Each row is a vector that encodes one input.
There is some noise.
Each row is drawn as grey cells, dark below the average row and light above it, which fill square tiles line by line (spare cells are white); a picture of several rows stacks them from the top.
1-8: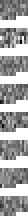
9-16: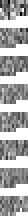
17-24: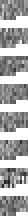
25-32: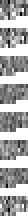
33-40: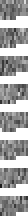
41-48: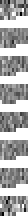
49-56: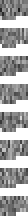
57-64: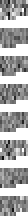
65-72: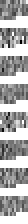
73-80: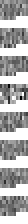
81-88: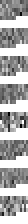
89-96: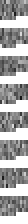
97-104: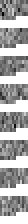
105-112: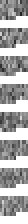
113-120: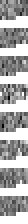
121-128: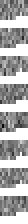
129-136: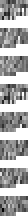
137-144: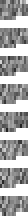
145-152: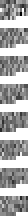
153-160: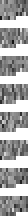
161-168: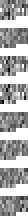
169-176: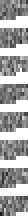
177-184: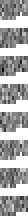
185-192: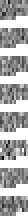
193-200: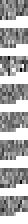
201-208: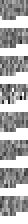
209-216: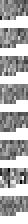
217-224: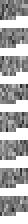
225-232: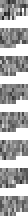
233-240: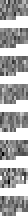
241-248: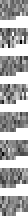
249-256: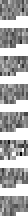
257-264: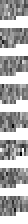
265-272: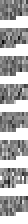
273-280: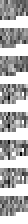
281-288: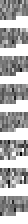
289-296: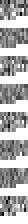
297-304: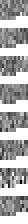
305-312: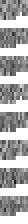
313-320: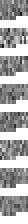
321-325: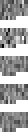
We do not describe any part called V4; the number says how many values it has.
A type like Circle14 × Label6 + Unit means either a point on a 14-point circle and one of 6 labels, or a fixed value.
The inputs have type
(Circle9 + Unit) × (Circle10 + V4) × Label9 + Tree13.
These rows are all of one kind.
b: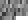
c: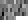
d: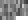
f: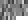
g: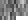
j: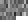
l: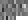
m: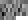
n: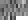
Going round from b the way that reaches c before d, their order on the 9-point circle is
b, c, m, n, j, l, f, g, d.
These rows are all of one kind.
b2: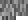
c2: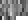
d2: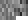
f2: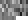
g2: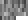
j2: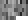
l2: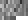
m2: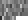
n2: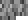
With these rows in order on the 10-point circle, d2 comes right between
b2 and f2.
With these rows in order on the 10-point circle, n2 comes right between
b2 and g2.
